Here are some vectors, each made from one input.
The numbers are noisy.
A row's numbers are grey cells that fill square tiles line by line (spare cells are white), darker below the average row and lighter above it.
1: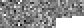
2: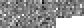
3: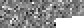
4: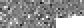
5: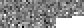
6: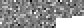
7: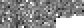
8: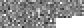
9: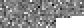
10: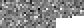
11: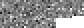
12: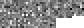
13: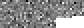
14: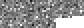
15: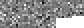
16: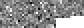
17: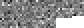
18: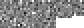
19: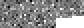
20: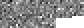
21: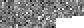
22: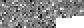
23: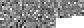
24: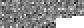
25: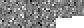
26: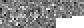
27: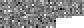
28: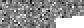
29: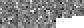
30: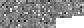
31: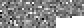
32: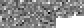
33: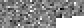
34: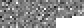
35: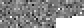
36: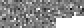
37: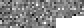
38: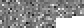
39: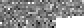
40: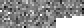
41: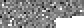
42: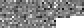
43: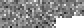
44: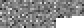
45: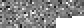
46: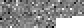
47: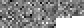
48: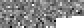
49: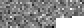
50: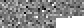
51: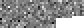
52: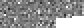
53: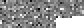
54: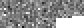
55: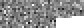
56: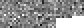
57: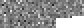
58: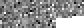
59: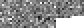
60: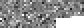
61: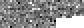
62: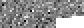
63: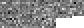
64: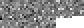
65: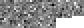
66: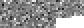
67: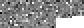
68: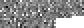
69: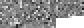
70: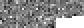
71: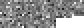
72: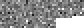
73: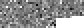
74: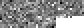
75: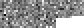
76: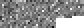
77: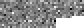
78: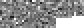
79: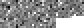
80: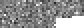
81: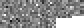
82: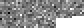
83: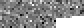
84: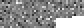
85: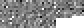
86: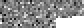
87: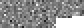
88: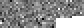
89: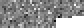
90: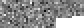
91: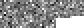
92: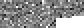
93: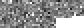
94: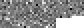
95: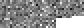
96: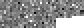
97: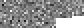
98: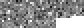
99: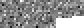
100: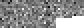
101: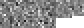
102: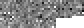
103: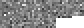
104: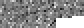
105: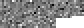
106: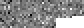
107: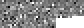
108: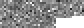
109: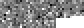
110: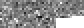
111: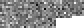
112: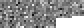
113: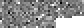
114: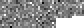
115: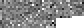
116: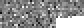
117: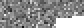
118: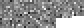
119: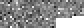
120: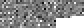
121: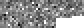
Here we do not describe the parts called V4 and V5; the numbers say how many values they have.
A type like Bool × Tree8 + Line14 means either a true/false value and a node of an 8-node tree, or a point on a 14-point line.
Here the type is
(Bool × Bool × Bool + Label6 × V4) × V5.
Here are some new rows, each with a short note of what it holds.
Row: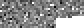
one of 6 labels, a value of V4 and a value of V5
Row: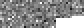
three true/false values and a value of V5
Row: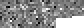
one of 6 labels, a value of V4 and a value of V5
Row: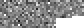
three true/false values and a value of V5
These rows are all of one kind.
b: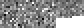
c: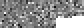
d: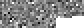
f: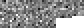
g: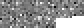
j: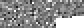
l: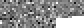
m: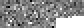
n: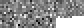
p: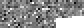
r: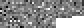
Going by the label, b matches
d, j, l and n.
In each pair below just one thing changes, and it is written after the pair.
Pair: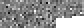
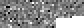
the value of V5
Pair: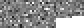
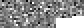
the label
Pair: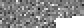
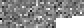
the value of V4
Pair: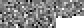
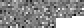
the value of V5
